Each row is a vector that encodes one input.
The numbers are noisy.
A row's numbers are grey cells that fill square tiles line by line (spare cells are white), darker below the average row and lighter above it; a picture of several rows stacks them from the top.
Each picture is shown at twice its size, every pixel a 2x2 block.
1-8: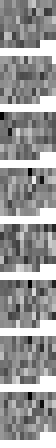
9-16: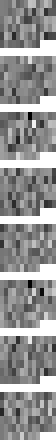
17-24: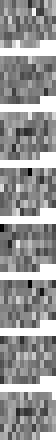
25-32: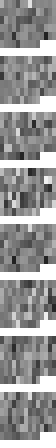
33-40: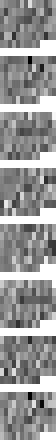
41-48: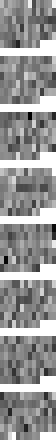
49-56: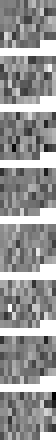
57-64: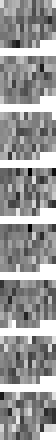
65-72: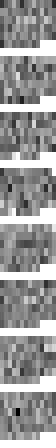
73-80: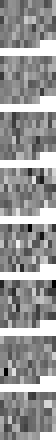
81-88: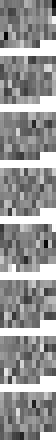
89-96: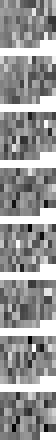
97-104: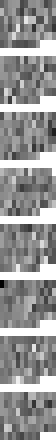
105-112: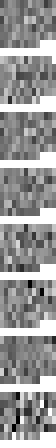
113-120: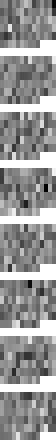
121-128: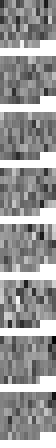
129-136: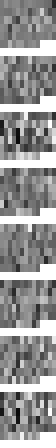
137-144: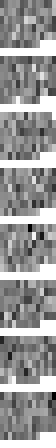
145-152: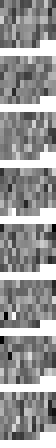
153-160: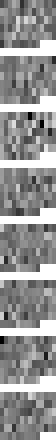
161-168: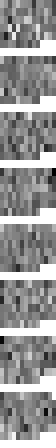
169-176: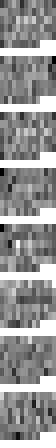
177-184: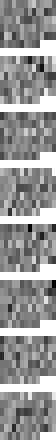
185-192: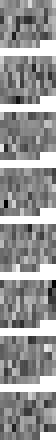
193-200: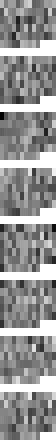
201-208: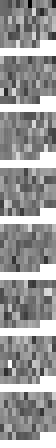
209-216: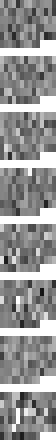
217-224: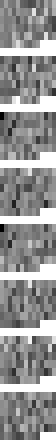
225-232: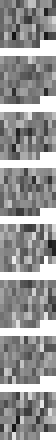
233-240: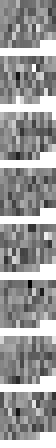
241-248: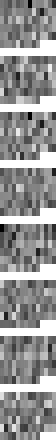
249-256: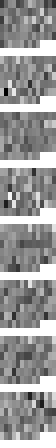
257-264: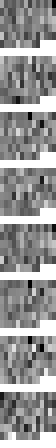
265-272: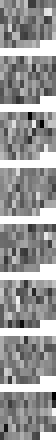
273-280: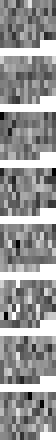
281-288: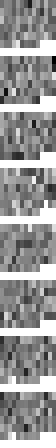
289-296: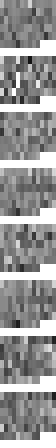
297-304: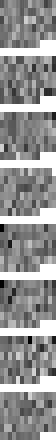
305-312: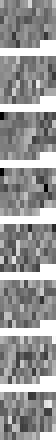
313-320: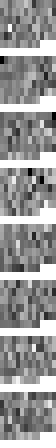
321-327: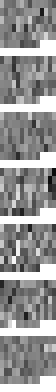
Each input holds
a point on a 13-point line, together with either a point on a 13-point line, or a point on a 17-point line.
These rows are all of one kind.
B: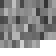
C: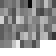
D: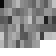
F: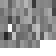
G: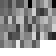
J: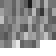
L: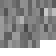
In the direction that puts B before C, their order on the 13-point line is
B, D, F, L, J, C, G.
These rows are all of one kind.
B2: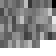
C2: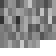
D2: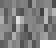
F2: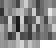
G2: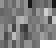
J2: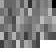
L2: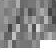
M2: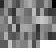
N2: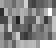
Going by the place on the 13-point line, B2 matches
D2 and M2.
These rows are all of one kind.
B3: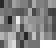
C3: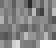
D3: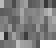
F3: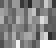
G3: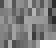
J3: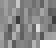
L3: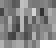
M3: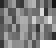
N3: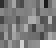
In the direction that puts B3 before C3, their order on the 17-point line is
B3, N3, M3, J3, G3, F3, C3, L3, D3.
